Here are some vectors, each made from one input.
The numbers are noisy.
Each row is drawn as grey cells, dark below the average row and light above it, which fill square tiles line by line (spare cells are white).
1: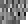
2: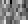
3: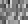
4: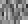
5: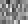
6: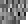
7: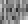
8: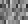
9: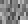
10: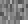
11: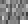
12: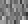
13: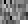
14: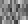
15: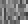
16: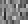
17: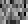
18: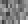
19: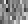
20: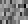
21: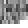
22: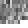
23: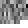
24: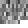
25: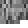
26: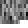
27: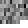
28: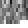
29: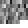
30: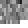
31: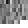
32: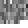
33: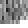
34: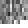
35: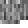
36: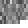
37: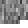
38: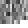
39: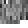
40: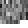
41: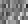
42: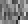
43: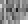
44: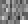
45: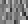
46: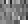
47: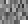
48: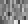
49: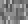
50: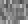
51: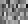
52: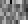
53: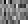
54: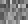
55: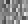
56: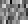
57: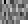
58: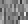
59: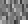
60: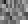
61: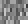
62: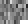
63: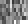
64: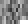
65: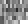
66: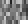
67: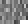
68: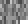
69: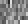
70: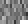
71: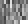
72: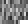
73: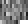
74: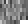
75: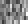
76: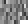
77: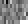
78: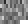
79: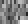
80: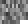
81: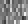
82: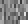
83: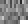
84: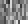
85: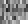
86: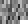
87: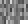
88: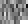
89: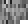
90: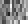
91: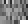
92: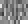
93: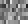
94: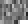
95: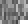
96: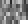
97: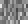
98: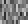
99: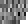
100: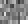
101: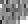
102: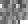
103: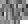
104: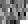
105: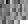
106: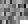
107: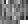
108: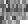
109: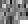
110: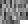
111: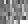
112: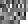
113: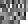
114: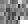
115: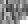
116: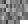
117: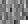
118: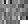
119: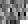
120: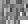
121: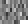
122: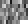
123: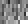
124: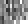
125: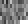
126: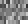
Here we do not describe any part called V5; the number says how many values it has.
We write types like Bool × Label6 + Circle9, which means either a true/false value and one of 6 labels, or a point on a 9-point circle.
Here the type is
Line4 × List2(Circle6 + V5).
